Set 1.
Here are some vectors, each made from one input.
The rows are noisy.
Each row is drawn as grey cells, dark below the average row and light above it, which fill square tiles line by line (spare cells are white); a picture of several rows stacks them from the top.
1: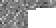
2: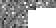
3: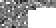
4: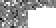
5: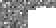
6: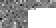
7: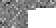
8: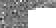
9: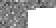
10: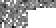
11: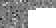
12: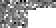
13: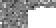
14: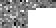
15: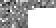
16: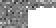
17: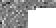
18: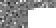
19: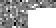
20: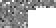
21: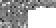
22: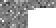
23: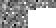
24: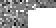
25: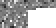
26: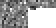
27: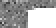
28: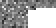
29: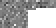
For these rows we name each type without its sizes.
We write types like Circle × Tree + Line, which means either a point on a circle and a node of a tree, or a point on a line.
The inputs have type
Line.
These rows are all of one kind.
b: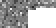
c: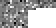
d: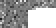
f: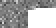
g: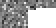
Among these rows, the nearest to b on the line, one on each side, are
d and g.
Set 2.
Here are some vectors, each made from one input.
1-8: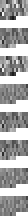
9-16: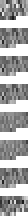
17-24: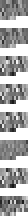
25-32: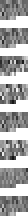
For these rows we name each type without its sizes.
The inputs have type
Line.
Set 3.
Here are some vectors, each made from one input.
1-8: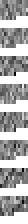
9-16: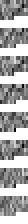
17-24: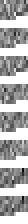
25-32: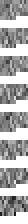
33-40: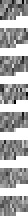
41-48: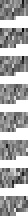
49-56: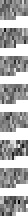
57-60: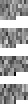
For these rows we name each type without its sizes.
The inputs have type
Line.
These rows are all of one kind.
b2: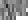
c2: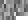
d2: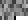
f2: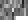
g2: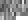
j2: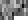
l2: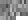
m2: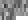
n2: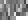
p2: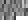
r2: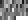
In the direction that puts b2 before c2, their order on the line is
j2, f2, r2, d2, p2, g2, l2, b2, m2, c2, n2.
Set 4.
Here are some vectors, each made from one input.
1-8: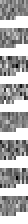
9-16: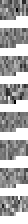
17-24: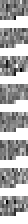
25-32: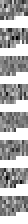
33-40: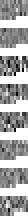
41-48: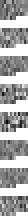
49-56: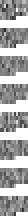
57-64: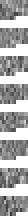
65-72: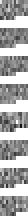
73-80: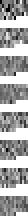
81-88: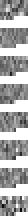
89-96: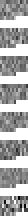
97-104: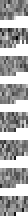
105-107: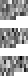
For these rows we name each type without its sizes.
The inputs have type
Line.
